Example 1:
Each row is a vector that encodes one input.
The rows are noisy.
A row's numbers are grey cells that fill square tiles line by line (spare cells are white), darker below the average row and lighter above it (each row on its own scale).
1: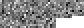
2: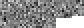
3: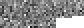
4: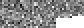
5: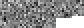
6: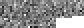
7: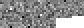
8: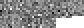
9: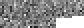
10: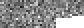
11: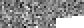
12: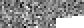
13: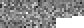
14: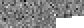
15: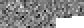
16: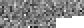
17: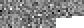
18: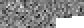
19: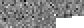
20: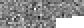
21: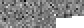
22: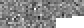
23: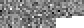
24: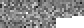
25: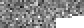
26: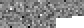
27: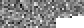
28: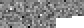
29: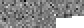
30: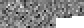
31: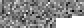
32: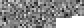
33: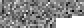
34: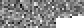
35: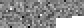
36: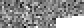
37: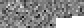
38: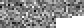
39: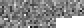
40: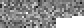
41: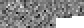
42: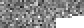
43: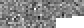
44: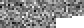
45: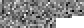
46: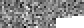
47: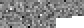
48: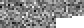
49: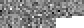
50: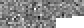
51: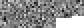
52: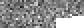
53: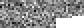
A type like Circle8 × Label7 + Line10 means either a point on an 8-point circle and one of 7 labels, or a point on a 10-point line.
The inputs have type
Label5 + Tree8.
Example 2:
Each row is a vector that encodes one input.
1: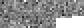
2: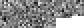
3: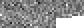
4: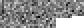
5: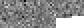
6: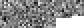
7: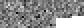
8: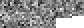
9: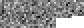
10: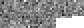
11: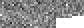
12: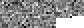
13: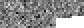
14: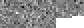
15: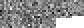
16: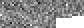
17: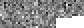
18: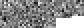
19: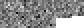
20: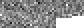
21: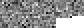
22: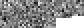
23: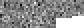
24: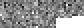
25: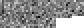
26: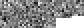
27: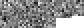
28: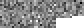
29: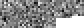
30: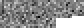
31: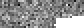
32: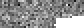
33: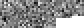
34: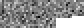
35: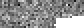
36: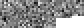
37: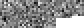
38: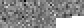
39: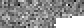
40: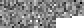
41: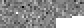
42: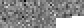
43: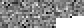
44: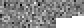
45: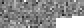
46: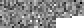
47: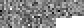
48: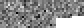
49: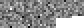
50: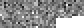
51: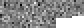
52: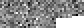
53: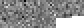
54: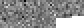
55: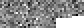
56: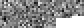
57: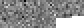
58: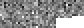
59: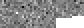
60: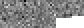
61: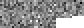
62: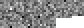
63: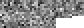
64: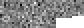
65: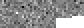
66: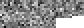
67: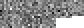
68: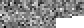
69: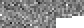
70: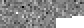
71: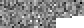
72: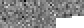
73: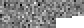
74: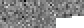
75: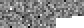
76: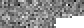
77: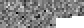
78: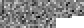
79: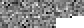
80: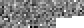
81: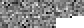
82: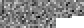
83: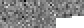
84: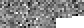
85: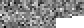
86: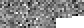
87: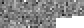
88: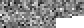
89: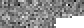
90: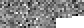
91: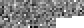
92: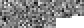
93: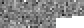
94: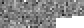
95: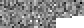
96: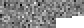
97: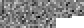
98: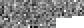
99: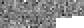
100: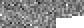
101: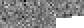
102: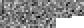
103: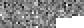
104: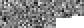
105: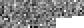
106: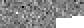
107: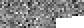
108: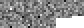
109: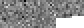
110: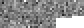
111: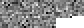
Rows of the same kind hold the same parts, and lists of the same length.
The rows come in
2 kinds.
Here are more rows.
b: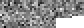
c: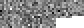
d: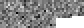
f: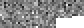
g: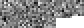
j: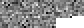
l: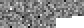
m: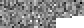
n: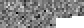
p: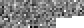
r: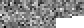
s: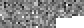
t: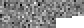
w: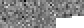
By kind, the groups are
b, f, j, m, r, s, t
c, d, g, l, n, p, w

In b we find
one of 9 labels.
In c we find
a node of an 8-node tree.
